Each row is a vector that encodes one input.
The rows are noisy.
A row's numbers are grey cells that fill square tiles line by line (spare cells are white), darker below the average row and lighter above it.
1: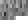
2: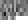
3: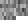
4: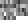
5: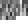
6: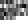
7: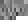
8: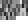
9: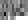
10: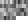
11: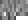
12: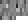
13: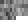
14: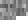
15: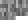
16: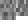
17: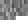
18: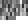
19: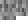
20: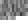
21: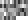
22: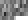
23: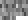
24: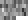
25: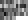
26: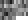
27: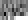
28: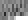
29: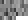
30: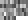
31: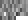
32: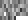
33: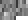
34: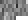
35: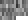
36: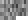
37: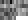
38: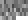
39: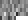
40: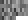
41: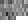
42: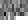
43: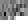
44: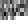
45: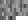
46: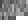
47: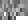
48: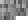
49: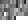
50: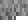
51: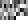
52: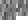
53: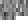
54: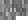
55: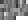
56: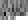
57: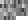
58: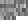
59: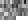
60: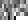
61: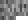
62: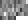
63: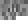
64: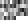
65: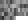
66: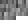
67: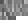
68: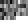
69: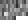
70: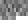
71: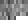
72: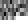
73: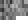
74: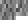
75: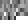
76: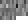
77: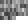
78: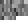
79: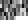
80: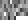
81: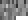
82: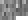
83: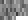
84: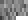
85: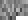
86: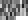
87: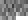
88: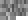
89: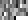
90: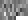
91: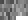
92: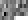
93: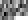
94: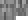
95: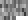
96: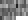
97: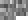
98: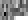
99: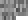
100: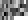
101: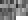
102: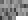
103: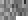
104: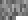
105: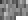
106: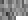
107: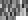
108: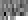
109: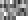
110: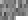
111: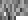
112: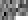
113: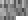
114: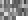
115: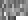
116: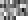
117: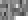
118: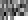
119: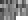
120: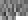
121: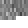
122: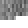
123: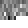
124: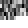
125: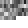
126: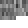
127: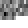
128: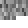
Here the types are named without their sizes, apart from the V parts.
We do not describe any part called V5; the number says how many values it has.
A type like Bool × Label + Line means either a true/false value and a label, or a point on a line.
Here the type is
List(Bool × V5).
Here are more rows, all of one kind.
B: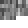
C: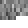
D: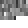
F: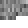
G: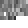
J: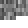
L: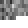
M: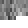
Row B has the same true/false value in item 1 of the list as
D and J.
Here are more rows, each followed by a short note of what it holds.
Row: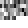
a list of one item
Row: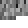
a list of two items
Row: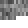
a list of two items
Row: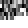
the empty list
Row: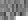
a list of one item
